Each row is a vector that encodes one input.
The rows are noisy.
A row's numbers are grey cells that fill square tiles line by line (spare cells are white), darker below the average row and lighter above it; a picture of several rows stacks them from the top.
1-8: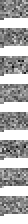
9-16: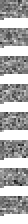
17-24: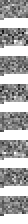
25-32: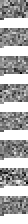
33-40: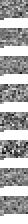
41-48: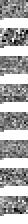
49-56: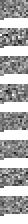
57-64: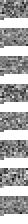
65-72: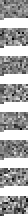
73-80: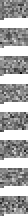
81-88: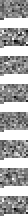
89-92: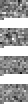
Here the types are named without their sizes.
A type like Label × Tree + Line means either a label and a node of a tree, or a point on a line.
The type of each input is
Bool × Bool × Bool + Label + Tree.
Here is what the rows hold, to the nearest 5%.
About 10% of them hold a label. About 35% of them hold a node of a tree. The rest hold three true/false values.
